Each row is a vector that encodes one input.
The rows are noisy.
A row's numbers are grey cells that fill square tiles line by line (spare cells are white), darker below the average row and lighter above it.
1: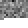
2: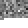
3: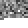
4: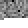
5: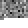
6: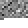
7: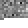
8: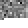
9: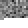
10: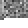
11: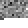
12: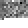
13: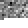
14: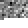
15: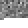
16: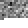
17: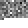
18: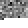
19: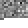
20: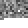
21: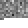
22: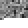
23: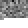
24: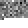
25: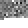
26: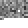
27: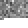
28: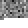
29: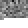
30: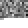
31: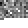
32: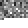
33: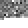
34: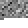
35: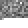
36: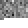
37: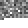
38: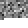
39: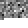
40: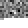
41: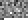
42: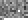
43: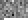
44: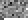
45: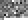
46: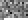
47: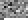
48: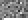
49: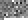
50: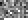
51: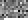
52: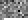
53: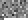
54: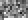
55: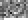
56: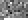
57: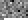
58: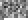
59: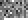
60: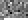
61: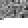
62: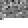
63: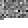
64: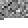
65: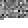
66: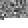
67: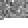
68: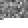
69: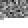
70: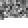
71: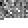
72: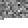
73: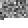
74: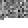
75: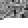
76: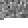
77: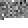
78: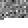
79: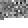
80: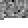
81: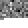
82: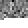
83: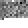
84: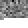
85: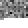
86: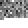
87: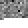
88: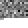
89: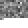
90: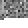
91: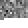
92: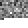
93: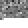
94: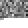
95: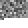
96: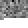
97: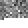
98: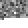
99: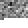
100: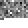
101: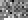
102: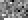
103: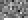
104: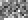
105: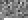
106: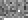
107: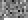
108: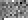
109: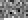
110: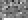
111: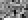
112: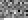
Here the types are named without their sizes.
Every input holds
a point on a line, together with either a label, or a point on a line.
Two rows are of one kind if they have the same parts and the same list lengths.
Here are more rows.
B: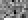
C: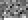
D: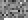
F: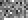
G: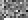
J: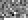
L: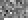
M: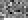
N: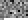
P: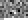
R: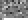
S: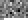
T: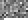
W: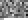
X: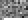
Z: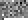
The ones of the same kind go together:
B, D, G, M, N, P, R, S, T, W, X
C, F, J, L, Z

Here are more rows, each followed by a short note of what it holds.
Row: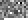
a point on each of two lines
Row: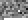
a point on each of two lines
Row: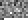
a point on each of two lines
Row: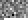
a point on each of two lines
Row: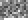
a point on each of two lines
